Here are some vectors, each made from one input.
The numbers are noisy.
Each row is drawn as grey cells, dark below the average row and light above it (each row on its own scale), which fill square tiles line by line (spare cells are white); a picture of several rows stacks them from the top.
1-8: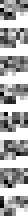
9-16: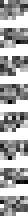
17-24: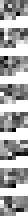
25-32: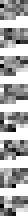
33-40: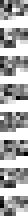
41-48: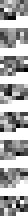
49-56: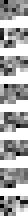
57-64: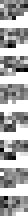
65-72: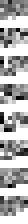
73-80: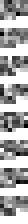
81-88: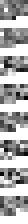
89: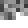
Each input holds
one of 5 labels, together with either one of 5 labels, or three true/false values.
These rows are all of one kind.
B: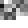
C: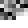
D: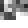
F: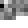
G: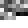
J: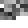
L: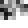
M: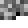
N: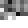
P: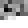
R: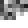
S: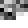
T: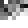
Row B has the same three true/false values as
D and F.
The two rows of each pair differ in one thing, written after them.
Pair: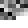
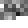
the label
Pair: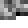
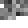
one of the three true/false values
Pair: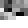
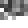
one of the three true/false values
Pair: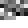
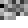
the label
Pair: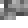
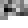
one of the three true/false values
